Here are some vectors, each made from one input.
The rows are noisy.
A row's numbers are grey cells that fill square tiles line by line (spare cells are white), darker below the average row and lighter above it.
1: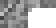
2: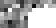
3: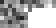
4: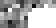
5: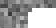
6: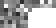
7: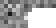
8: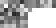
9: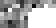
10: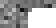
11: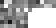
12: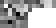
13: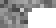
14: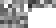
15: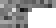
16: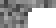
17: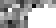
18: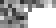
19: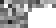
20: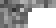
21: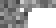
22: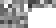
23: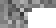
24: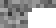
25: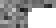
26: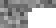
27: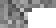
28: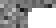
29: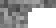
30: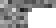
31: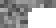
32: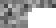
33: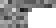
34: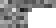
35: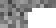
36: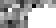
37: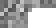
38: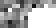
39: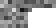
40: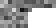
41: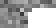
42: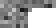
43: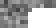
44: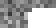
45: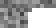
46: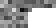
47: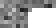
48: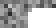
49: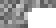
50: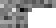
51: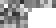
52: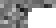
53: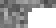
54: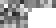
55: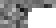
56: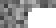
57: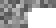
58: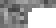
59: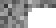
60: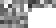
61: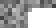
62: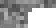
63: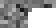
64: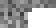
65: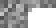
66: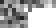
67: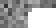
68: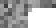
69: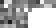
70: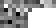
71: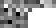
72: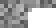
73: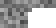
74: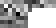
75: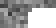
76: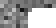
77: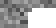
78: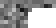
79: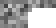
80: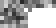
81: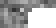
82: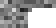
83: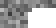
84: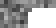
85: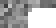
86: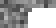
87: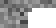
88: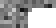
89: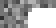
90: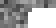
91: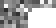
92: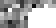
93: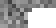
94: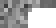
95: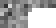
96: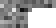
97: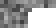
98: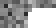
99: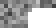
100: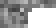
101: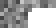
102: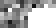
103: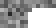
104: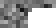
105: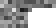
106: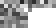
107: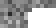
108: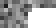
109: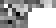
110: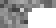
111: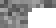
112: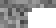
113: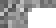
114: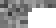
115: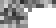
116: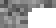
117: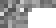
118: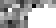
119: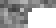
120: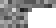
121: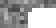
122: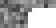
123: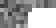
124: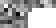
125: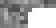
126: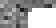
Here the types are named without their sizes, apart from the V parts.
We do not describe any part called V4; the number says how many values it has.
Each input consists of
either two values of V4, or a list of points on a line.
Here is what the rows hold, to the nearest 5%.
About 20% of them hold two values of V4. The rest are lists of points on a line.
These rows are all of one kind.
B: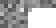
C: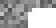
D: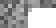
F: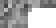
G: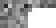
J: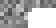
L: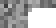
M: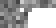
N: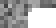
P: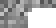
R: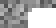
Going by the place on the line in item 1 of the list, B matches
D, F, L and N.
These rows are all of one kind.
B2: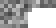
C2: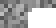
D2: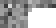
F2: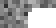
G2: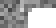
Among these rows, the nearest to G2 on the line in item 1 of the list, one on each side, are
D2 and F2.
